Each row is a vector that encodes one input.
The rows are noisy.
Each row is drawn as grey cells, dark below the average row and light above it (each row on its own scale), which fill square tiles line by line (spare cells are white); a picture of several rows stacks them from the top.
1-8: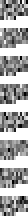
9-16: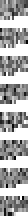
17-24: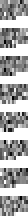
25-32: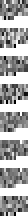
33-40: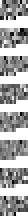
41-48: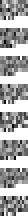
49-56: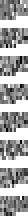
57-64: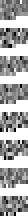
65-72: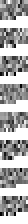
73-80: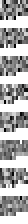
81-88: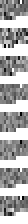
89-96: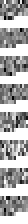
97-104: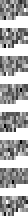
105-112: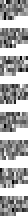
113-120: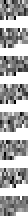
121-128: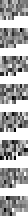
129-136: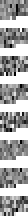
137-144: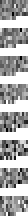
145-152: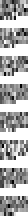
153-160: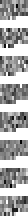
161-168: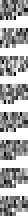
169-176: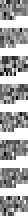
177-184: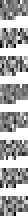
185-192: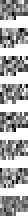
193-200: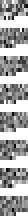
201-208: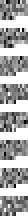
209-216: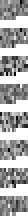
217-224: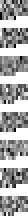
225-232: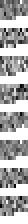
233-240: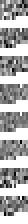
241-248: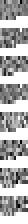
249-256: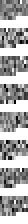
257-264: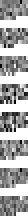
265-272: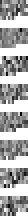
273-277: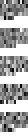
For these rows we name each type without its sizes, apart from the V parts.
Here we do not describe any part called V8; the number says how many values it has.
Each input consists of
a list of items, each a true/false value and a value of V8.
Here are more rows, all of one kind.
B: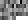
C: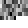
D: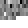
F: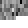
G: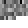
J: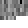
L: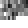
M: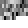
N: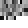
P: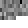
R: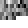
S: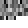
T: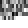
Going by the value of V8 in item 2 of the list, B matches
M, R, S and T.
